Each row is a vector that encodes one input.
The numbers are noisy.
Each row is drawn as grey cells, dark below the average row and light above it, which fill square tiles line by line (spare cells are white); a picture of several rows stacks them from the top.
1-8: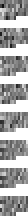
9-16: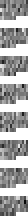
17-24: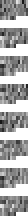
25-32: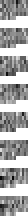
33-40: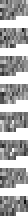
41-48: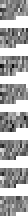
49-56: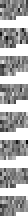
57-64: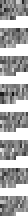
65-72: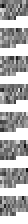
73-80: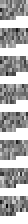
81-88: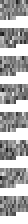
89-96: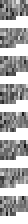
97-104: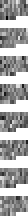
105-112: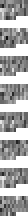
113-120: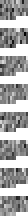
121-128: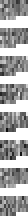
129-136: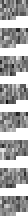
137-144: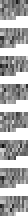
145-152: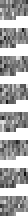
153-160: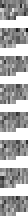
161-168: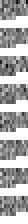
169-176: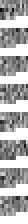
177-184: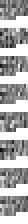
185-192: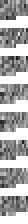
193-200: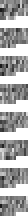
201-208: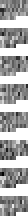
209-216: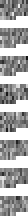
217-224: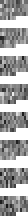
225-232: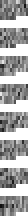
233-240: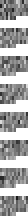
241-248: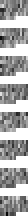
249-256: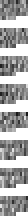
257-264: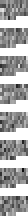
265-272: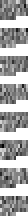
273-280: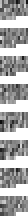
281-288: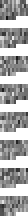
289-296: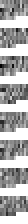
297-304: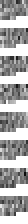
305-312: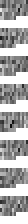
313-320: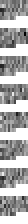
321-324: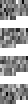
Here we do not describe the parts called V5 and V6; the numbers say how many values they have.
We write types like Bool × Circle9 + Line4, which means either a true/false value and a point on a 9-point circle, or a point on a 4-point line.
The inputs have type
Bool × Bool × Bool × Line4 × V5 × V6.
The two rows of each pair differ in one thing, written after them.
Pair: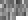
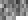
one of the three true/false values
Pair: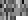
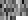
the value of V6
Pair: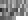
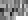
one of the three true/false values
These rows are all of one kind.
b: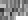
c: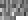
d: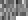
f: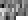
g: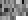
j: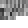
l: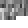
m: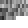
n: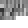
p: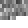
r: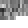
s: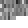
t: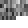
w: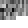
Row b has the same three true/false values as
j, n, r and w.
